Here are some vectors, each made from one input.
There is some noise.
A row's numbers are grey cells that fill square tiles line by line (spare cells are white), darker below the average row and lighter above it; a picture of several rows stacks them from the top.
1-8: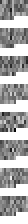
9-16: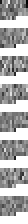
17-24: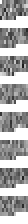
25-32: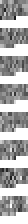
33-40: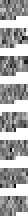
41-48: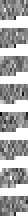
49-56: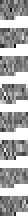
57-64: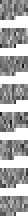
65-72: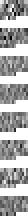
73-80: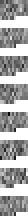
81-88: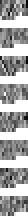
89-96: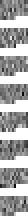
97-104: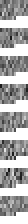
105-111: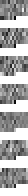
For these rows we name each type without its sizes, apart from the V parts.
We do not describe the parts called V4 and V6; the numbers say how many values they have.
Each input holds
a true/false value and a value of V4, together with either a point on a line, or a value of V6.
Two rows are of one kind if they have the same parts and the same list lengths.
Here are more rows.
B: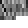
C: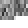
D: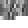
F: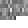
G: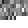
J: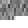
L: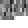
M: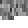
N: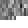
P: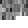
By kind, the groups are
B, F, G, M, N, P
C, D, J, L

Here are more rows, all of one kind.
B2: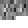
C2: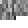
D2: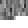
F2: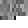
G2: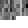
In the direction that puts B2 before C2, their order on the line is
B2, F2, G2, C2, D2.
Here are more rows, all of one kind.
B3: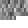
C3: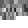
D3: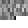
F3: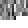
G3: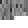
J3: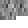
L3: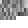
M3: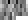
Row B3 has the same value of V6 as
D3 and F3.
